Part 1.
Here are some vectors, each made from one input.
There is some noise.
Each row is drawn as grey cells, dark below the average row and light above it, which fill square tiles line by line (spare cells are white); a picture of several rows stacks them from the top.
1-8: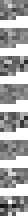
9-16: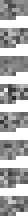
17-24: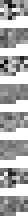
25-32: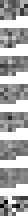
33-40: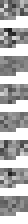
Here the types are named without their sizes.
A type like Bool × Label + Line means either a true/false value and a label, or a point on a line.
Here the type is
Tree.
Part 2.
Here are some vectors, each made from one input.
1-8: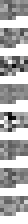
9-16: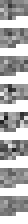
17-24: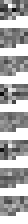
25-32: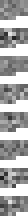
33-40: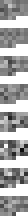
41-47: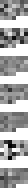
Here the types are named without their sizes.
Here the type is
Tree.
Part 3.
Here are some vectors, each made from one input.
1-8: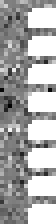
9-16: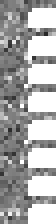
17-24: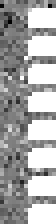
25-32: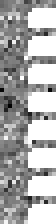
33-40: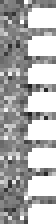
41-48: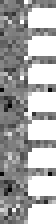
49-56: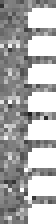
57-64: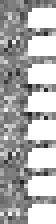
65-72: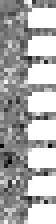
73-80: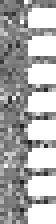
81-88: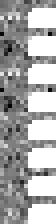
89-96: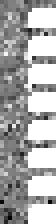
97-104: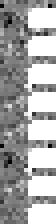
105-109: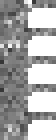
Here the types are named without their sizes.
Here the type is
Tree.
